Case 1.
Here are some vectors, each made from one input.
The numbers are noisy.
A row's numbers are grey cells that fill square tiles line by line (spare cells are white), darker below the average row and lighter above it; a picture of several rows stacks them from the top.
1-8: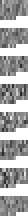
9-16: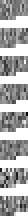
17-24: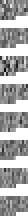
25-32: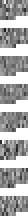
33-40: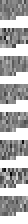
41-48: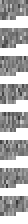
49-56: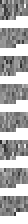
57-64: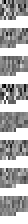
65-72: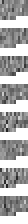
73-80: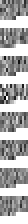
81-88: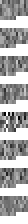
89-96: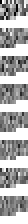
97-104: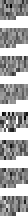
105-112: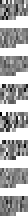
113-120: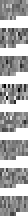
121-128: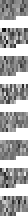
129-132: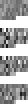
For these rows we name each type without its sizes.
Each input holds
a label, together with either a label, or a point on a line.
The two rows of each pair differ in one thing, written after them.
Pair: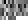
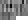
the label
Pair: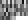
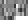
the label
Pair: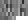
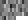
the place on the line
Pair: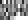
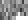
the label
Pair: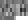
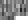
the place on the line
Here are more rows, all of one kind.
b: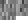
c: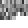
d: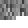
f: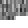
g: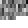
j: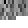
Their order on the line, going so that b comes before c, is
b, c, g, f, j, d.
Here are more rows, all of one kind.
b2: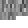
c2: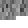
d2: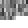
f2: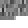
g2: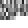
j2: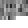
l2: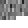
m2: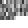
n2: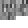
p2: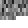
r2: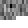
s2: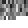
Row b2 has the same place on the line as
g2 and m2.
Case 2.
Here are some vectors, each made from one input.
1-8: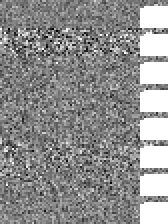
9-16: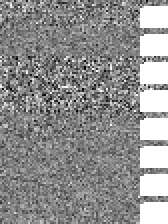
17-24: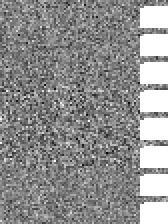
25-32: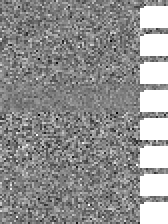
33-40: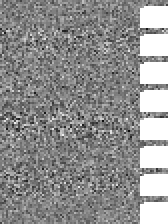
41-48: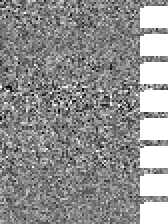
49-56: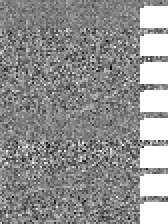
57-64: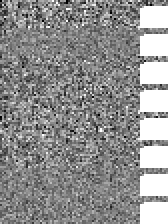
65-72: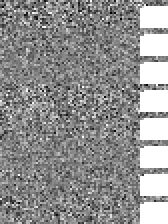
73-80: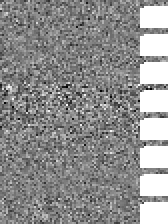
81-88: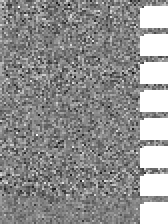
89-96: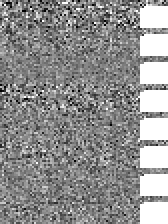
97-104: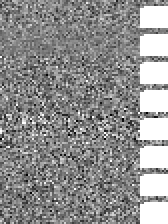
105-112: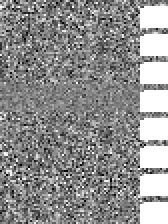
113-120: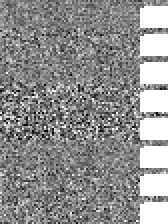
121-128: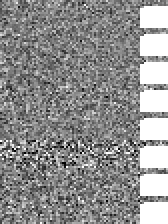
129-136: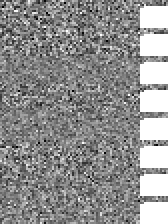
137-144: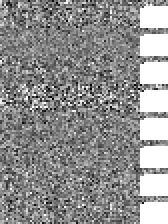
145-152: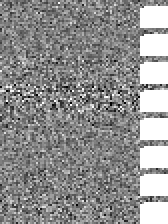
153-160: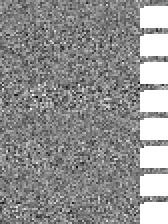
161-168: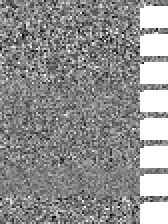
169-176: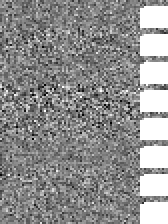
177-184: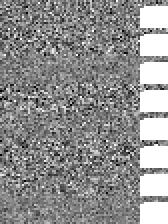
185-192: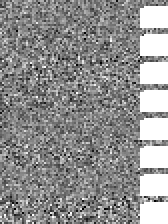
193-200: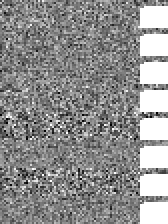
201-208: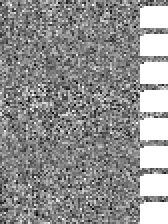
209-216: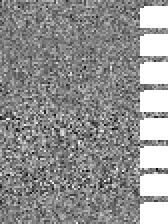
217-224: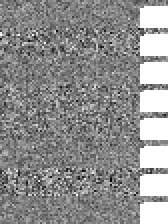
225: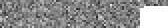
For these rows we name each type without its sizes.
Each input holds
a label, a point on a line and three true/false values.
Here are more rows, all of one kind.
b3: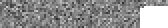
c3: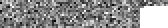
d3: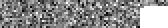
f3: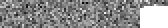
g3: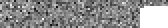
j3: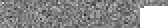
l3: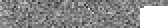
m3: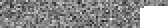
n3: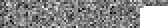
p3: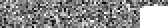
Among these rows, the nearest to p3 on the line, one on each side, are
c3 and m3.
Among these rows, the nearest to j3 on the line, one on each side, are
f3 and n3.
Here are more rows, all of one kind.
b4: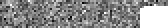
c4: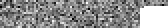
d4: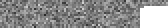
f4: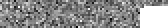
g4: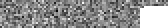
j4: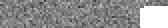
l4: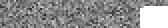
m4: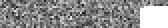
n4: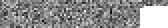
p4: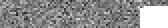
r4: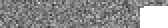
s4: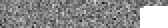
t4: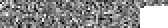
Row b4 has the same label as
d4 and l4.
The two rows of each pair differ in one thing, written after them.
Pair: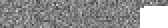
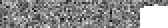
the label
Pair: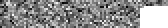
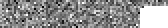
one of the three true/false values
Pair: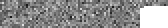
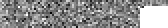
the label
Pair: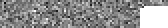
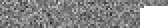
one of the three true/false values
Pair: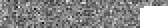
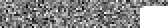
the place on the line
